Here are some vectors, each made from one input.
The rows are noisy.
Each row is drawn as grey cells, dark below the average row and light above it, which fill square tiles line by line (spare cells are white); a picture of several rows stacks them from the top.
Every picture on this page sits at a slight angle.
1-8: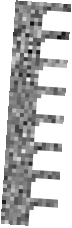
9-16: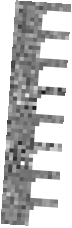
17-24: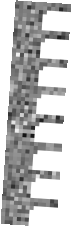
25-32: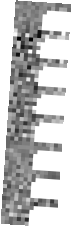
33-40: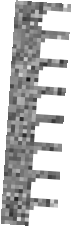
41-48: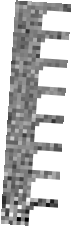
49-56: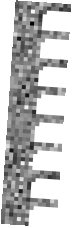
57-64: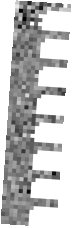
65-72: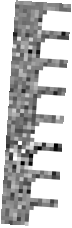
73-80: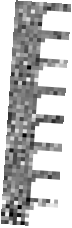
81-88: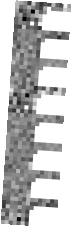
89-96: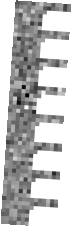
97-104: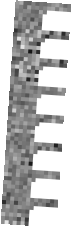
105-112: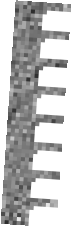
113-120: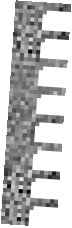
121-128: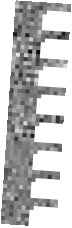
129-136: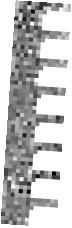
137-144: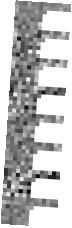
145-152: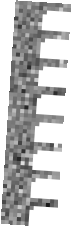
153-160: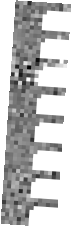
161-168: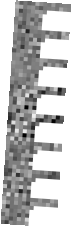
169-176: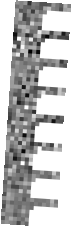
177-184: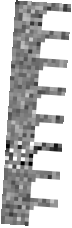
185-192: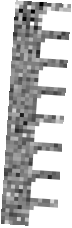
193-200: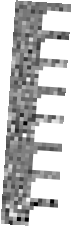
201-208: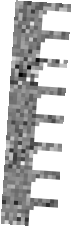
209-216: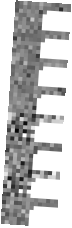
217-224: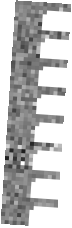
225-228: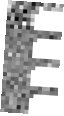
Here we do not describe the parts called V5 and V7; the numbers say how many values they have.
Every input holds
a value of V7, together with either a point on a 6-point circle, or one of 6 labels and a value of V5.
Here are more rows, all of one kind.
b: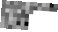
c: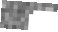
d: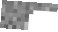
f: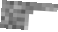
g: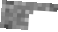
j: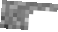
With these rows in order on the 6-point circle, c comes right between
b and g.
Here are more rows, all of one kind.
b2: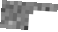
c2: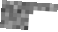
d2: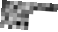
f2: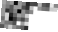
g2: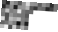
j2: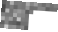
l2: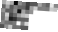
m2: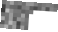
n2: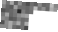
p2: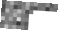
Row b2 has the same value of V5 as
c2 and n2.
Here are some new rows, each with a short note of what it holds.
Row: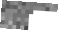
one of 6 labels, a value of V5 and a value of V7
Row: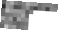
one of 6 labels, a value of V5 and a value of V7
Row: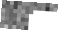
one of 6 labels, a value of V5 and a value of V7
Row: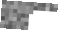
a point on a 6-point circle and a value of V7
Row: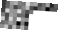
one of 6 labels, a value of V5 and a value of V7
